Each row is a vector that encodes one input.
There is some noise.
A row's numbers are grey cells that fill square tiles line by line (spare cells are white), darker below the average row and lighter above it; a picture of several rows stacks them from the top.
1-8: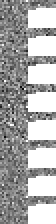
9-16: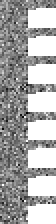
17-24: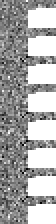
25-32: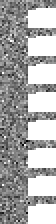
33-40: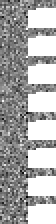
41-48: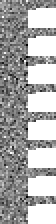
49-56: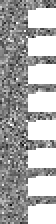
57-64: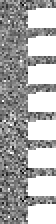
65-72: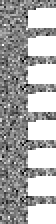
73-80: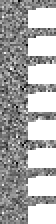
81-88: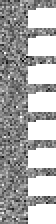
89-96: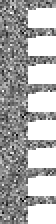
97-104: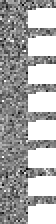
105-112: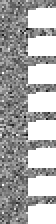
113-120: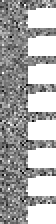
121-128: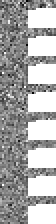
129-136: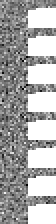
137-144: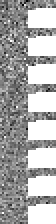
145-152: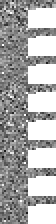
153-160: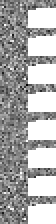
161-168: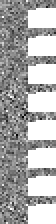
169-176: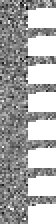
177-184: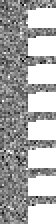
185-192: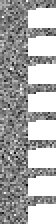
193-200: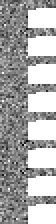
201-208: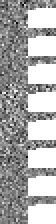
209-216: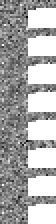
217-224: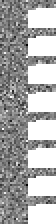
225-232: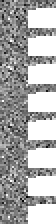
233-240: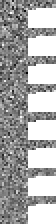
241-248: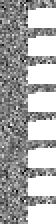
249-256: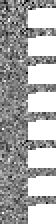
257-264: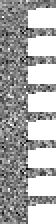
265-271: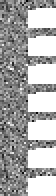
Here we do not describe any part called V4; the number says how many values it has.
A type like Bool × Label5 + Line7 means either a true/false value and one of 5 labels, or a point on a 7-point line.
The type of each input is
Label5 × (Tree10 + Unit) + Line9 + V4 × V4.
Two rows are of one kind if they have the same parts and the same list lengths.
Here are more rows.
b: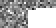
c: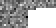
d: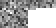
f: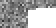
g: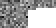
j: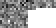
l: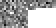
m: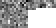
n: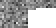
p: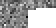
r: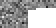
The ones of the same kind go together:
b, d, l
c, g, p
f, n, r
j, m

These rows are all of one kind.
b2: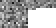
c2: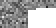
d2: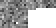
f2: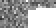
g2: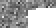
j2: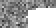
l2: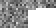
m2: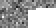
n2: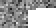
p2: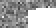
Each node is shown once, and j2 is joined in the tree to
c2 and l2.
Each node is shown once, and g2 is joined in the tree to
c2 and p2.
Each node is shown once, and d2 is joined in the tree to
c2 and m2.
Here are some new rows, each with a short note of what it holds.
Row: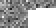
one of 5 labels and a node of a 10-node tree
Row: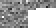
one of 5 labels and a node of a 10-node tree
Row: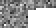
one of 5 labels
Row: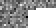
one of 5 labels
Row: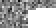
one of 5 labels and a node of a 10-node tree
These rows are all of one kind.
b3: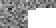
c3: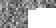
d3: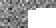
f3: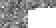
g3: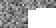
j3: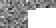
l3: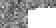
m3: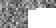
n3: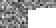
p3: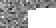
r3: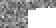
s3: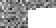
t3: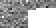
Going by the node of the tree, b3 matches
c3, d3, g3 and m3.
